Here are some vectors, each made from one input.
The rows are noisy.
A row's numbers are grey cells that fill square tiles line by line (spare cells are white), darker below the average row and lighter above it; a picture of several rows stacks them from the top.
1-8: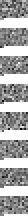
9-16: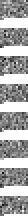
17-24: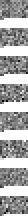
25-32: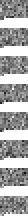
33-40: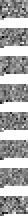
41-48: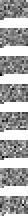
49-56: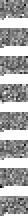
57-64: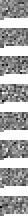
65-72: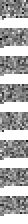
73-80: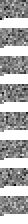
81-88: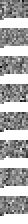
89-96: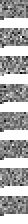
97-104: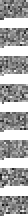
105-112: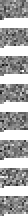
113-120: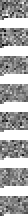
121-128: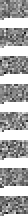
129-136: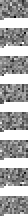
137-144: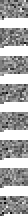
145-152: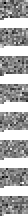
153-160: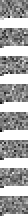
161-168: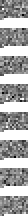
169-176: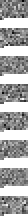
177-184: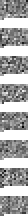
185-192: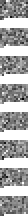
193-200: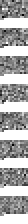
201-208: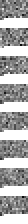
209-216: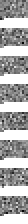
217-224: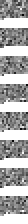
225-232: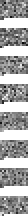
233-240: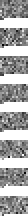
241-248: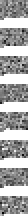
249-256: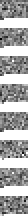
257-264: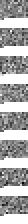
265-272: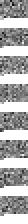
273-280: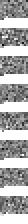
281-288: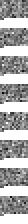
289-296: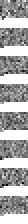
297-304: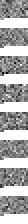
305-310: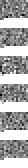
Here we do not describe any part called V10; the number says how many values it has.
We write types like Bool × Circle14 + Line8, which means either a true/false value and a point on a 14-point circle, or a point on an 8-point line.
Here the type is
(Bool × Bool × Bool × Bool + Tree12) × Circle8 × Label4 × V10.
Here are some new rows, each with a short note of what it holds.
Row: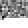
a point on an 8-point circle, one of 4 labels, a node of a 12-node tree and a value of V10
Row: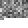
a point on an 8-point circle, one of 4 labels, four true/false values and a value of V10
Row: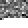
a point on an 8-point circle, one of 4 labels, a node of a 12-node tree and a value of V10
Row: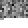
a point on an 8-point circle, one of 4 labels, a node of a 12-node tree and a value of V10
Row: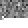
a point on an 8-point circle, one of 4 labels, four true/false values and a value of V10
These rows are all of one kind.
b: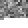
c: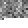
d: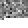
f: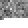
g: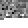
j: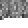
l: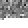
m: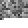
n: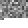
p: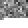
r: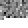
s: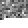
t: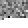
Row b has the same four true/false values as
d, g, j and p.
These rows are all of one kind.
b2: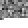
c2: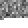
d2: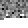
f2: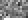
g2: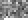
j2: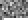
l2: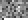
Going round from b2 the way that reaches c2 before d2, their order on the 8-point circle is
b2, g2, j2, c2, f2, l2, d2.
